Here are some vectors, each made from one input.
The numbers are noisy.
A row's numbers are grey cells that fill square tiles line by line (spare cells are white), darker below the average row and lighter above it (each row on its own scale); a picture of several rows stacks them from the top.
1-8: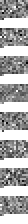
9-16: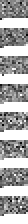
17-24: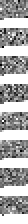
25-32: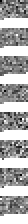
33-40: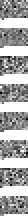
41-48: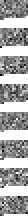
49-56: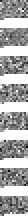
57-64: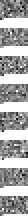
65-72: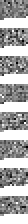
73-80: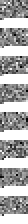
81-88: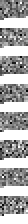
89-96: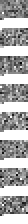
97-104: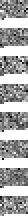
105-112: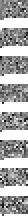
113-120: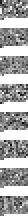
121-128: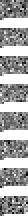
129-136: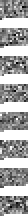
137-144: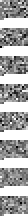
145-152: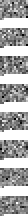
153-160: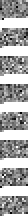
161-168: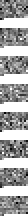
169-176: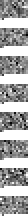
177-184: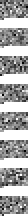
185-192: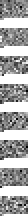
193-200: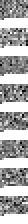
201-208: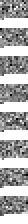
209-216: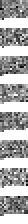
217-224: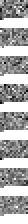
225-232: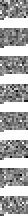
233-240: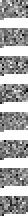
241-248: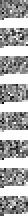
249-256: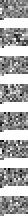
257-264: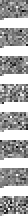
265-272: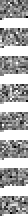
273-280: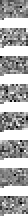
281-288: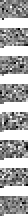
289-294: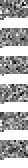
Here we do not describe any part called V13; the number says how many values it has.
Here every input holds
a value of V13, together with either a point on a 14-point circle, or three true/false values.
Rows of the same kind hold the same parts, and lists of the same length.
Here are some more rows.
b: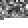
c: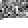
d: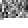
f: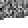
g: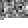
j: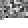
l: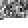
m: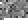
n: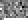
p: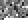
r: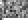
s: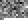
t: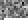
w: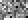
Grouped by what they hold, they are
b, c, f, g, l, m, p, r, s, t
d, j, n, w

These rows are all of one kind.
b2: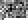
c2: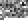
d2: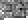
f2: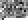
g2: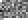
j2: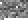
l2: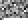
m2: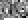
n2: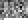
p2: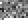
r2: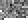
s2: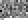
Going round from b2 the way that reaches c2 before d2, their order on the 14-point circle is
b2, s2, f2, c2, j2, l2, r2, m2, d2, p2, g2, n2.
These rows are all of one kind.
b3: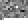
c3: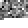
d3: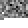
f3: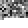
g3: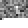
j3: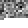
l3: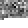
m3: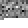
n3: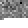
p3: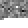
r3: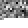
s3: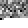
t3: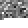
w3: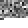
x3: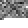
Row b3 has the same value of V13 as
g3, m3, p3 and r3.
